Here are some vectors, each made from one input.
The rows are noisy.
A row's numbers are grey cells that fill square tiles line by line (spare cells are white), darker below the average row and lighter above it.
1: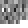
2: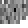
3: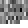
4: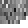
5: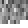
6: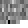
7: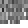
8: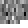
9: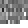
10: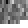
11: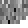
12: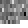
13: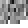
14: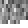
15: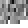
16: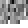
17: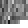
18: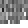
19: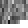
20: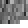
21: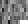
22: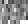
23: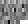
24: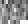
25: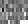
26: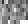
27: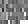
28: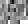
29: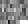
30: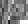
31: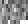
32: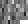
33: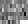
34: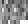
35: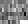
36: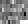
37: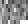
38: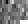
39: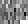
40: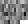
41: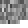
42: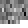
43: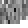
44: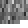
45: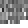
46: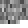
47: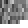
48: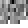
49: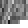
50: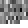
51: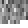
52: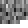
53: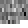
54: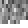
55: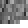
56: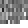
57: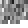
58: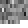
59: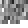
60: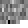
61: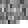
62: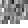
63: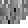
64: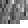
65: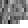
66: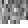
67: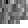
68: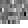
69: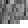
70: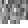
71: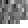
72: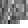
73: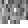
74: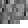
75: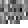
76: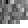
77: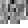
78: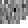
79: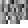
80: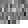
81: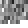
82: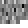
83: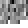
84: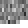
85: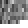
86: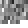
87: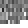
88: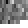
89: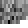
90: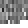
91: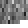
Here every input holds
a point on a 6-point circle, together with either a fixed value, or three true/false values.
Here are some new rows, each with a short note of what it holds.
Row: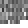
a point on a 6-point circle
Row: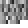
a point on a 6-point circle
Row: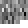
a point on a 6-point circle and three true/false values
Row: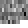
a point on a 6-point circle and three true/false values
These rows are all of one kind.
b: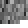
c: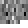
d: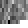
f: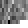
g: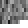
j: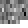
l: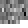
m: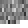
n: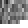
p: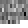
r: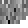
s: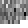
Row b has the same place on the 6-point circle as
d, f, g and n.
